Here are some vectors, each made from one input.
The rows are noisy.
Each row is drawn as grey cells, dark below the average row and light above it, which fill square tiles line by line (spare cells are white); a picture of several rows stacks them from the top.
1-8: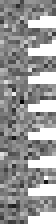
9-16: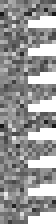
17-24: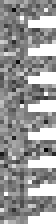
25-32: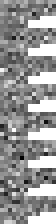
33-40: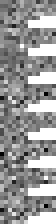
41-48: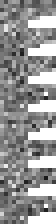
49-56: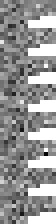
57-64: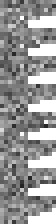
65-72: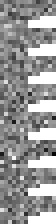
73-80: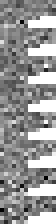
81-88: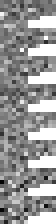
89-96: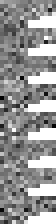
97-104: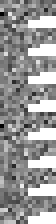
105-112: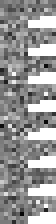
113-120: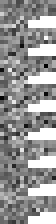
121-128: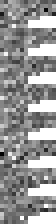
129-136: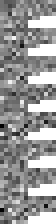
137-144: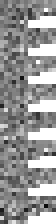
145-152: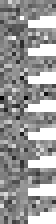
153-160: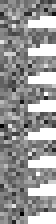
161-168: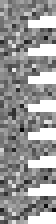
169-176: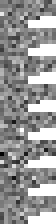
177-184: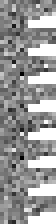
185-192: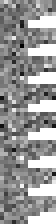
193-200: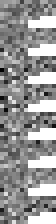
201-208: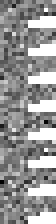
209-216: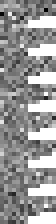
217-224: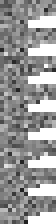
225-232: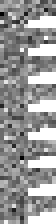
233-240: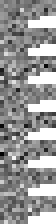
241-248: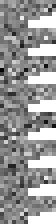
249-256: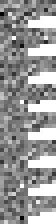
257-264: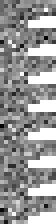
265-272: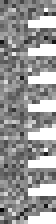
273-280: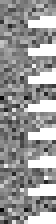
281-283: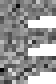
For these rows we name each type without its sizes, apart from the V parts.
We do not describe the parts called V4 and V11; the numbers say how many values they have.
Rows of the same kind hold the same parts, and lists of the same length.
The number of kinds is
4.
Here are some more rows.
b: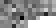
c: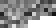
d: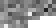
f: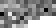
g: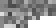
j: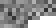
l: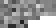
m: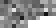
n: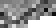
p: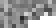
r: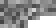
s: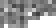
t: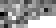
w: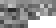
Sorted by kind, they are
b, m
c, f, n, t
d, g, j, r, s
l, p, w

